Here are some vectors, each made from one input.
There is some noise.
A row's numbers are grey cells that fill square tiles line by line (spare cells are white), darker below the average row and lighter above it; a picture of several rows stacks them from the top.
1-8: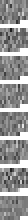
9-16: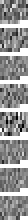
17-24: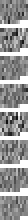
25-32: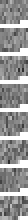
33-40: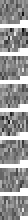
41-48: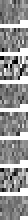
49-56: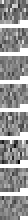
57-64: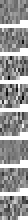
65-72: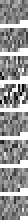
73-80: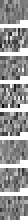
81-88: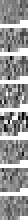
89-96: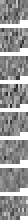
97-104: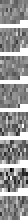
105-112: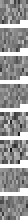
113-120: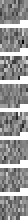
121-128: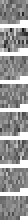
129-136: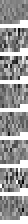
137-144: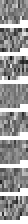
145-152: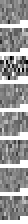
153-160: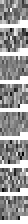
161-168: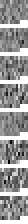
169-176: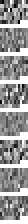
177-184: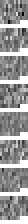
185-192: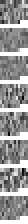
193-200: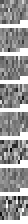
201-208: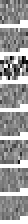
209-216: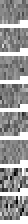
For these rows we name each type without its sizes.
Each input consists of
a point on a line, together with either a label, or a point on a line.
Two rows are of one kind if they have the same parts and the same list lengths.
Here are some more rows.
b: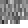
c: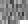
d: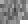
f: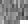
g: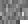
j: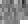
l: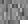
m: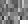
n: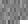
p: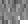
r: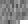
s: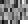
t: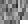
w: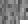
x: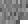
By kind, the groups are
b, d, g, m, s, w, x
c, f, j, l, n, p, r, t

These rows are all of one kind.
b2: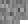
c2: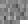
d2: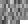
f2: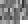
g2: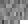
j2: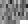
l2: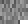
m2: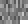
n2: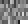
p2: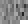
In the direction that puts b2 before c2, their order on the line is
f2, l2, n2, g2, j2, m2, b2, c2, d2, p2.
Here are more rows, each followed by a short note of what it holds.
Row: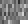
a point on each of two lines
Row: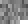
a label and a point on a line
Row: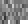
a point on each of two lines
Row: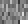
a label and a point on a line
